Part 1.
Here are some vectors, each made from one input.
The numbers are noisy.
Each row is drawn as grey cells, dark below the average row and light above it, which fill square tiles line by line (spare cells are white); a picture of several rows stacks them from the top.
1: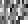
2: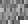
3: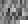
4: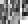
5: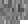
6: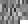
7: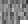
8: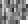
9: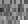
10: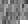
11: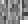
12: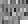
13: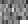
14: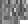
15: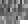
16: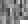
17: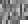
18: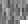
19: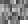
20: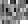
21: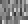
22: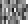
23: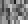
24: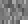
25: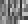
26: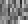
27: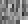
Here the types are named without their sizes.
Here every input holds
a point on a line.
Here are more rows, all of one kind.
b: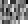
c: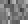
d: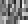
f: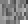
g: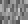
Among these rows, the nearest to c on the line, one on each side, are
d and g.
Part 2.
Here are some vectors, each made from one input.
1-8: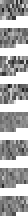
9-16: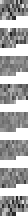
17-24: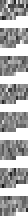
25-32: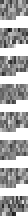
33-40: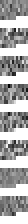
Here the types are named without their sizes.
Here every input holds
a node of a tree.
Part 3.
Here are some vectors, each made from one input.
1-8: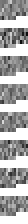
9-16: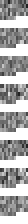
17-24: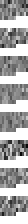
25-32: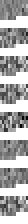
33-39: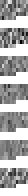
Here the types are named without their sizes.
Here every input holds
a node of a tree.
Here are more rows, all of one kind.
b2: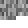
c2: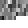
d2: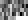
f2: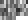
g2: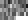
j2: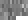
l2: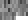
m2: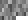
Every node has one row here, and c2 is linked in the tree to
m2.
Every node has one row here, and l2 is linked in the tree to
g2 and j2.
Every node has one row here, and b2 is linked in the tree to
f2 and j2.
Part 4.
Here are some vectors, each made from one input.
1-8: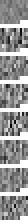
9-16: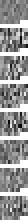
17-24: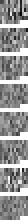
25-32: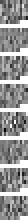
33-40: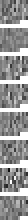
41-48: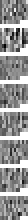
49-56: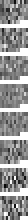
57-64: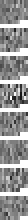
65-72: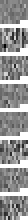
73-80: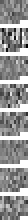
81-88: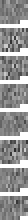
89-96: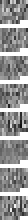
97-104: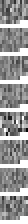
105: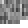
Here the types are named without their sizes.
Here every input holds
either a point on a circle, or a fixed value.
